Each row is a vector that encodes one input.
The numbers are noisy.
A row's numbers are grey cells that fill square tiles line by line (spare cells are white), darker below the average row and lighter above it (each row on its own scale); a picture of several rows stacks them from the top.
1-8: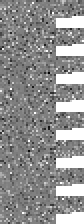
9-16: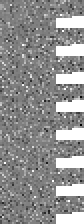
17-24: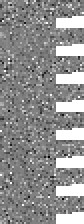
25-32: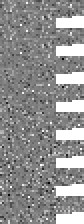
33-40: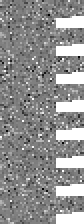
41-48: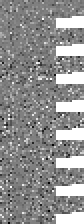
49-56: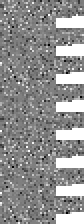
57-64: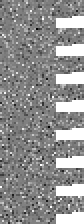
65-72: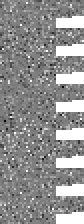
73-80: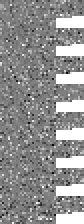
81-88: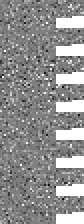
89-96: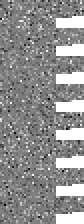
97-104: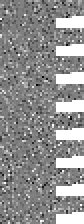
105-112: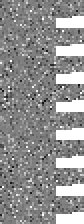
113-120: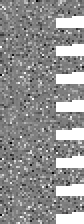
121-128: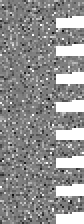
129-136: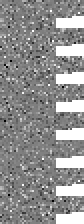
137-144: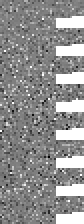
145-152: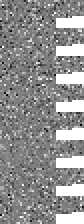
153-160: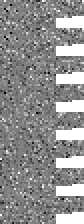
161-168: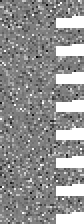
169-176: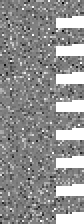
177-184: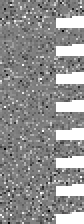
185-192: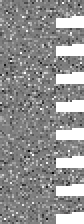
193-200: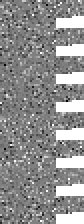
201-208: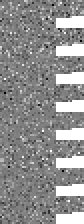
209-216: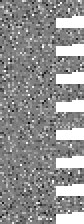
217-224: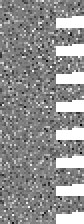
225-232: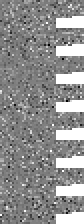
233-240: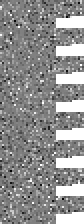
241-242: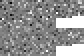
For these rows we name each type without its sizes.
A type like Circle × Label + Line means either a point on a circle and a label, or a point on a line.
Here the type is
Label × Label + Unit.
